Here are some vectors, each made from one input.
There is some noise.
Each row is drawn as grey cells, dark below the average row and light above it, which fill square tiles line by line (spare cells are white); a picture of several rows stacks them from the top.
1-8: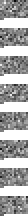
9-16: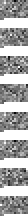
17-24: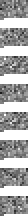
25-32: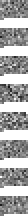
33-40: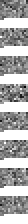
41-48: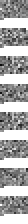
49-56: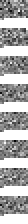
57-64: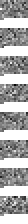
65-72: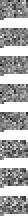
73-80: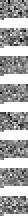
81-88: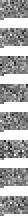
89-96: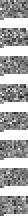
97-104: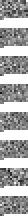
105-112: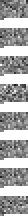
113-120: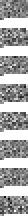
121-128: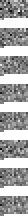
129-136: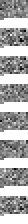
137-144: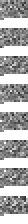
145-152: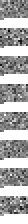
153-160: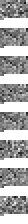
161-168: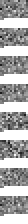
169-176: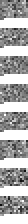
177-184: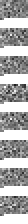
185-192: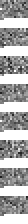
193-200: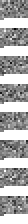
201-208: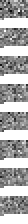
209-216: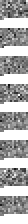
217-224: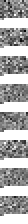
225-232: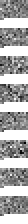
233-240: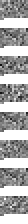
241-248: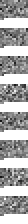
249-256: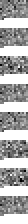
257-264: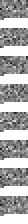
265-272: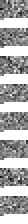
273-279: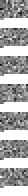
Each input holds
a true/false value, together with either one of 8 labels, or a point on a 9-point line.
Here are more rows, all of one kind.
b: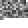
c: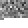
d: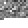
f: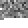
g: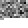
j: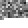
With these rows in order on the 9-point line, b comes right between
d and j.
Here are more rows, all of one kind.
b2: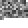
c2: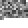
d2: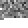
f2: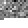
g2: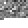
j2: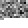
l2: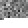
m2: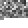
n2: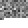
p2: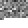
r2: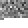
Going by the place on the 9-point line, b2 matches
c2 and n2.
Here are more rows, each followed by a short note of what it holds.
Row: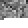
one of 8 labels and a true/false value
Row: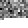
one of 8 labels and a true/false value
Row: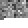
one of 8 labels and a true/false value
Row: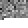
one of 8 labels and a true/false value
